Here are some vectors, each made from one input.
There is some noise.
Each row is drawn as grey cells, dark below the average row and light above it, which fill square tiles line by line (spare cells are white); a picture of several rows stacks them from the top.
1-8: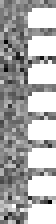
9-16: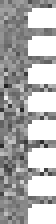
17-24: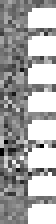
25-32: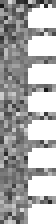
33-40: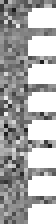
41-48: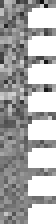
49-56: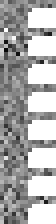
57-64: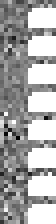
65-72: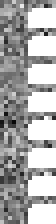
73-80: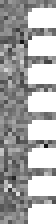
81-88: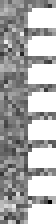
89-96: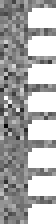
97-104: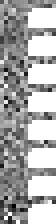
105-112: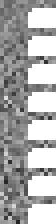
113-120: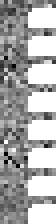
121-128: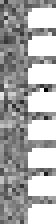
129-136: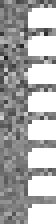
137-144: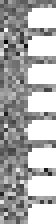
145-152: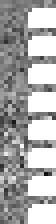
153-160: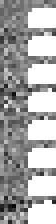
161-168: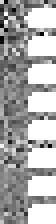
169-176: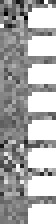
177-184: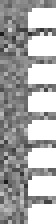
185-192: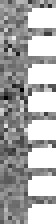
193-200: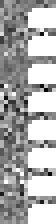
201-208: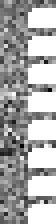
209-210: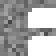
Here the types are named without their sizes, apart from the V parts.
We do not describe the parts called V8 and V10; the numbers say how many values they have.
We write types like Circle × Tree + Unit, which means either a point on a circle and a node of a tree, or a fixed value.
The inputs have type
Bool × (Line + V8) + V10.
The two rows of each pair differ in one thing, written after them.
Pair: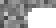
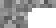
the value of V8
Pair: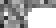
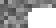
the true/false value
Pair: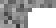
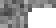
the value of V8
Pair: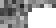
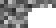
the value of V8
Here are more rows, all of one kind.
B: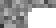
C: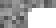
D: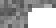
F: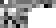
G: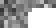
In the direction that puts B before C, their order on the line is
D, B, F, C, G.
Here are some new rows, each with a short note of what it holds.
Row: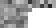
a value of V10
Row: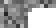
a point on a line and a true/false value
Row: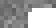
a point on a line and a true/false value
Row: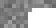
a point on a line and a true/false value
